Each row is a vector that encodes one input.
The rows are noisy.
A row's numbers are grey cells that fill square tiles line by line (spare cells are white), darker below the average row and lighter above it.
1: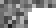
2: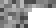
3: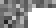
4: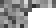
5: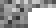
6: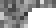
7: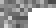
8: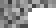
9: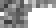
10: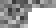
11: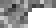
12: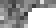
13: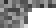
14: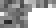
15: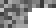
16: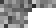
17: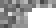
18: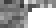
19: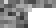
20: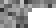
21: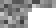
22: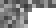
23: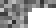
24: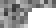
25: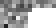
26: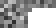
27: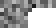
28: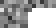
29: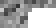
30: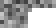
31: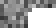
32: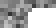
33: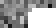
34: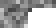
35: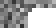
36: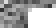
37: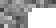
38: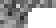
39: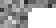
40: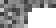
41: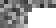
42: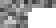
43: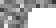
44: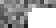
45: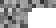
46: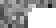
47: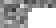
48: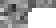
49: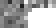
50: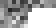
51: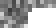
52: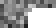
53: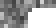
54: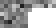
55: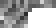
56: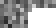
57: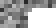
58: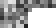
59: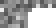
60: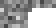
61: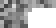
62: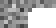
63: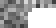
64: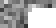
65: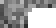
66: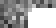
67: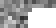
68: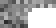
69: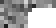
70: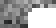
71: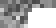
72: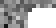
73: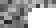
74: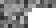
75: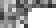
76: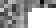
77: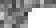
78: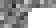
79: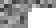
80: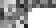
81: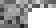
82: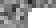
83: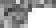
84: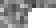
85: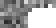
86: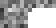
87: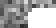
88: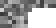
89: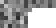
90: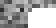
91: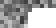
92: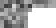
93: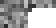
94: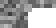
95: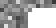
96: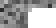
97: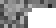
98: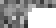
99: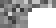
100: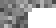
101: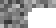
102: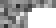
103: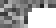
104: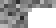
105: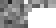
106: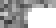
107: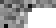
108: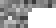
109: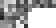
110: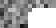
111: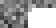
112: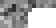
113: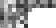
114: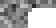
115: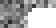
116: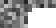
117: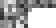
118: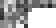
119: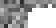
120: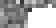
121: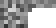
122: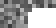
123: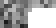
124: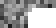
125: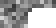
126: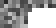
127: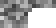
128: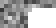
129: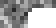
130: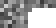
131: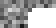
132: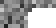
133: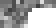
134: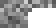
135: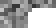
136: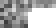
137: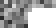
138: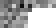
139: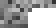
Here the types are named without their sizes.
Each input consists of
a list of points on a line.
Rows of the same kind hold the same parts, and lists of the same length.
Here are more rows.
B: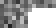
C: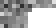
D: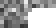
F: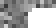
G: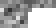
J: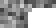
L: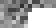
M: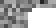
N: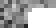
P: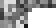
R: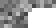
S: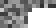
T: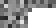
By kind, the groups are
B, S, T
C, D, M, N
F, G, J, L, R
P

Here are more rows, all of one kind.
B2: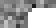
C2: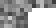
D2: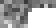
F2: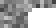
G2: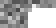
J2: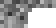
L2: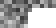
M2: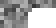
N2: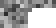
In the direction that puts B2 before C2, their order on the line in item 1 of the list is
B2, C2, F2, G2, J2, L2, D2, N2, M2.
